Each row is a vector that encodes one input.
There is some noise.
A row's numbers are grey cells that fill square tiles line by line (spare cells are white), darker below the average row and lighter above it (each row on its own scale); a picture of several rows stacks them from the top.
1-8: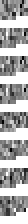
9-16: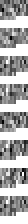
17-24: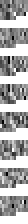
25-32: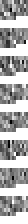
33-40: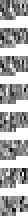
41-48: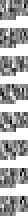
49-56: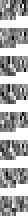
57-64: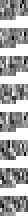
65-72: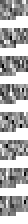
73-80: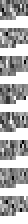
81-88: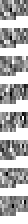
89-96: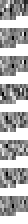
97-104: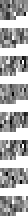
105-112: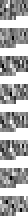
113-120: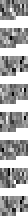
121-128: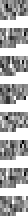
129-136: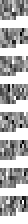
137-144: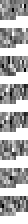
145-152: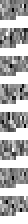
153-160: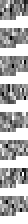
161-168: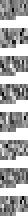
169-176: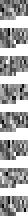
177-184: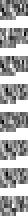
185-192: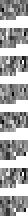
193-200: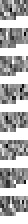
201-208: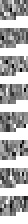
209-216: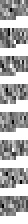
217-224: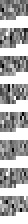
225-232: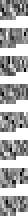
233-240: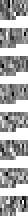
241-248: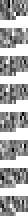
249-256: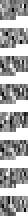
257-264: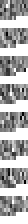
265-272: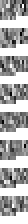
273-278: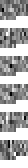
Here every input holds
either a point on an 8-point line, or four true/false values.
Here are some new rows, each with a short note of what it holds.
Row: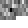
four true/false values
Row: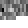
a point on an 8-point line
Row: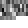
a point on an 8-point line
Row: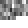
four true/false values
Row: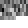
a point on an 8-point line
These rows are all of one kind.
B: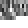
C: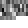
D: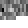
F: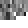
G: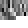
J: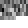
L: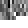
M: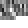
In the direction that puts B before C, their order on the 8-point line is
F, L, G, B, M, C, D, J.
